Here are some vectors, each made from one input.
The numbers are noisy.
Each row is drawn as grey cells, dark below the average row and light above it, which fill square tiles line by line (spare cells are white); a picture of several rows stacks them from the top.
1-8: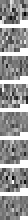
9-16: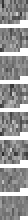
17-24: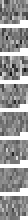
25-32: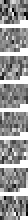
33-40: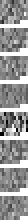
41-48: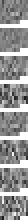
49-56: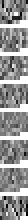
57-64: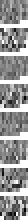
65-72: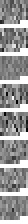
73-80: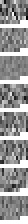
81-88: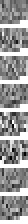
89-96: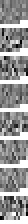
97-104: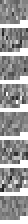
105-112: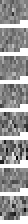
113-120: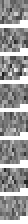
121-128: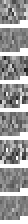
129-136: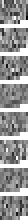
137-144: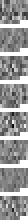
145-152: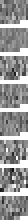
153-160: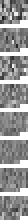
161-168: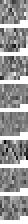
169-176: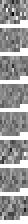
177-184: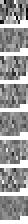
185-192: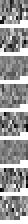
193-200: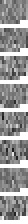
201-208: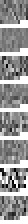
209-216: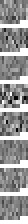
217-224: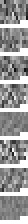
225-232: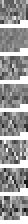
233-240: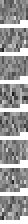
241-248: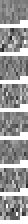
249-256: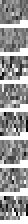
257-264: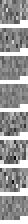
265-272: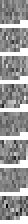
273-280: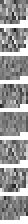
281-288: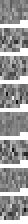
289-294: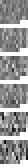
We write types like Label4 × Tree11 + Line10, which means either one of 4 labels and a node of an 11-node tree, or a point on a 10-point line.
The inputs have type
Bool × (Circle17 + Line8) × Line4.
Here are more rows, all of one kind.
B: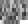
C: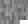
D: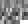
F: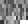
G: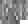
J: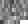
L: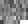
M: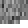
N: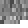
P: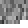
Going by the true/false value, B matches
F, G and P.
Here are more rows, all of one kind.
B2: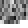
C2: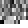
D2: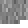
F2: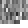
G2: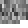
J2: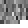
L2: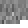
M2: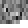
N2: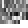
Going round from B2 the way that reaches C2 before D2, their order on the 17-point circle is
B2, L2, C2, N2, F2, J2, M2, D2, G2.
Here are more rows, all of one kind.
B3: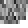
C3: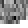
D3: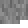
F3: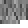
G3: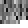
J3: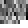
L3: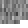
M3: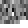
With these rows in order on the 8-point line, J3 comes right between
F3 and G3.
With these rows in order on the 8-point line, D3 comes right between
B3 and M3.
